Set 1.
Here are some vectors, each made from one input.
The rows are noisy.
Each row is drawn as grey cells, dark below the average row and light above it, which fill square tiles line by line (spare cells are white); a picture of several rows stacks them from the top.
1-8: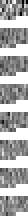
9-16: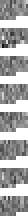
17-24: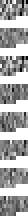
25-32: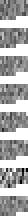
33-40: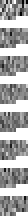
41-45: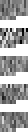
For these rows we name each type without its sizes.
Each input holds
a list of points on a line.
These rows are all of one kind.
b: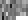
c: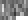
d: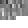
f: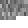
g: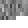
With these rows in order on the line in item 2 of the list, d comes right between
b and c.
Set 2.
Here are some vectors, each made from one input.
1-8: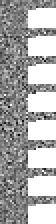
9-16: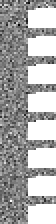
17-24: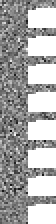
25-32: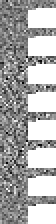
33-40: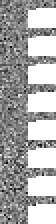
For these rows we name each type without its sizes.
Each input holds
a list of items, each a point on each of two lines.
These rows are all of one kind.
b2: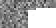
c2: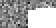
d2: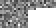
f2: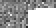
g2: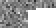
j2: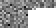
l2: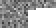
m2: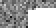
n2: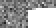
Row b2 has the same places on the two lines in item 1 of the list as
d2, j2 and l2.
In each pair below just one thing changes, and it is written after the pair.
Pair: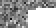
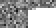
the place on one of the two lines in item 1 of the list
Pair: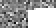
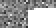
the place on one of the two lines in item 2 of the list
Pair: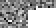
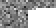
the place on one of the two lines in item 1 of the list
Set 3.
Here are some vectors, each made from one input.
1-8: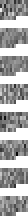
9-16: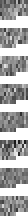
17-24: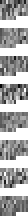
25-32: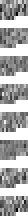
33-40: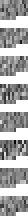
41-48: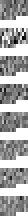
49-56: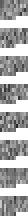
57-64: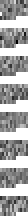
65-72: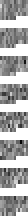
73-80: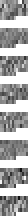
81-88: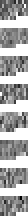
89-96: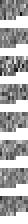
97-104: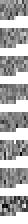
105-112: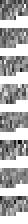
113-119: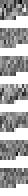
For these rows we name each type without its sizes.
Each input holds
either a point on a circle, or a node of a tree.
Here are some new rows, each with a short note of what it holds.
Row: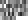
a point on a circle
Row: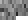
a node of a tree
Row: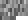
a node of a tree
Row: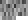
a point on a circle
